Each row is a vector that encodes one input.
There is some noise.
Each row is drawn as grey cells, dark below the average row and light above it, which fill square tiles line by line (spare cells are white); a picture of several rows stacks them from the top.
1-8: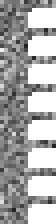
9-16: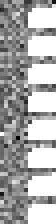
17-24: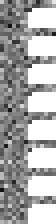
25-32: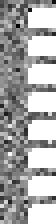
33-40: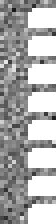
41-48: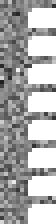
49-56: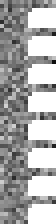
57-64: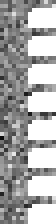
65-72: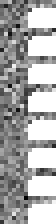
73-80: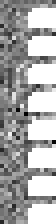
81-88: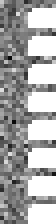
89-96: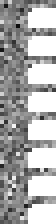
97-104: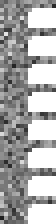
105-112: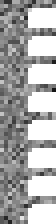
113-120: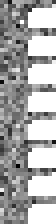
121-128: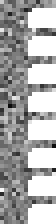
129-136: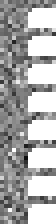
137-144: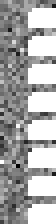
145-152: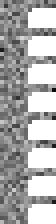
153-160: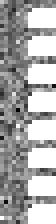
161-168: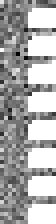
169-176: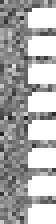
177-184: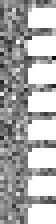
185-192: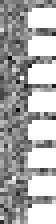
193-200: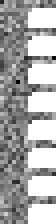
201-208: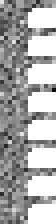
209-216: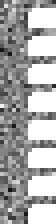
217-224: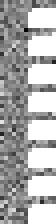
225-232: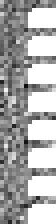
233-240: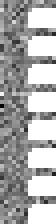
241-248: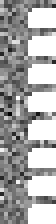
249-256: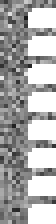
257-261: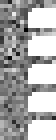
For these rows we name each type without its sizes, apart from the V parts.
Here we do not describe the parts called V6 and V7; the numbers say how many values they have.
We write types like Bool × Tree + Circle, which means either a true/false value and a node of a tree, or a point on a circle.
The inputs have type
((Bool × Bool × Bool + Unit) × V6 + V7) × Tree.
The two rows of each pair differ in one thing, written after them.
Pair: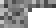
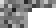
the node of the tree
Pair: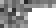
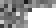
the value of V6
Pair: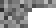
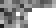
the node of the tree
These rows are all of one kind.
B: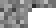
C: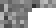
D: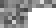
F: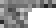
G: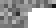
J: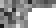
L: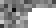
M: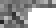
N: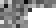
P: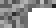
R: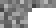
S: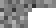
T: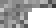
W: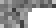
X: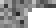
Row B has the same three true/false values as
F, J, L and T.
